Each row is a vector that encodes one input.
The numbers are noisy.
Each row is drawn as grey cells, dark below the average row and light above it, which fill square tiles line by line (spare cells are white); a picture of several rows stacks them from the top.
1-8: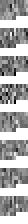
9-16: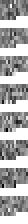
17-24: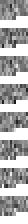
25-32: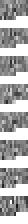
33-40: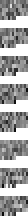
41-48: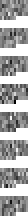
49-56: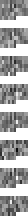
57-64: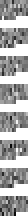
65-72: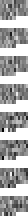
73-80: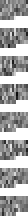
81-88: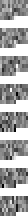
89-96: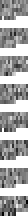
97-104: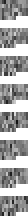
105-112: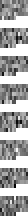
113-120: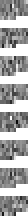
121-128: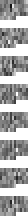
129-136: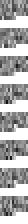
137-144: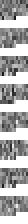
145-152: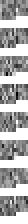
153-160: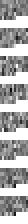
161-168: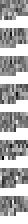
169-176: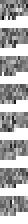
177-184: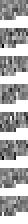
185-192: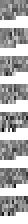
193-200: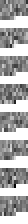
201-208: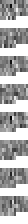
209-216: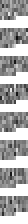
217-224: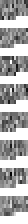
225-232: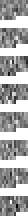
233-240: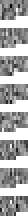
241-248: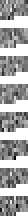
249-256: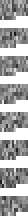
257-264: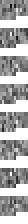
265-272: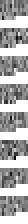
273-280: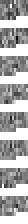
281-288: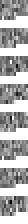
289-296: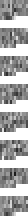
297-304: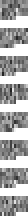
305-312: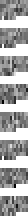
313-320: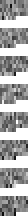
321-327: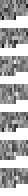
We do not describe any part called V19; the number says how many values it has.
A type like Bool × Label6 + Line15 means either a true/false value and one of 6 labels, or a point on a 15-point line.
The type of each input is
Bool × (Tree8 + V19).
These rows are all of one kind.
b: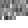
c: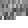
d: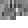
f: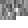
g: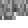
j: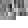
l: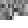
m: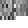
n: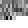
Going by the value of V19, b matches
f and j.
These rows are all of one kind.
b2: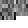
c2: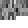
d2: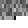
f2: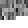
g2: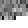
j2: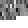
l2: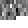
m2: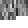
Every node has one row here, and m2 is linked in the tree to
c2, f2 and g2.
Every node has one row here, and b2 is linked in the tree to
j2.
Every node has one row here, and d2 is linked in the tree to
g2 and l2.
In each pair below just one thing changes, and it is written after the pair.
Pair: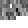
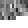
the node of the tree
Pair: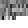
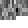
the true/false value
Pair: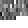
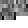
the true/false value
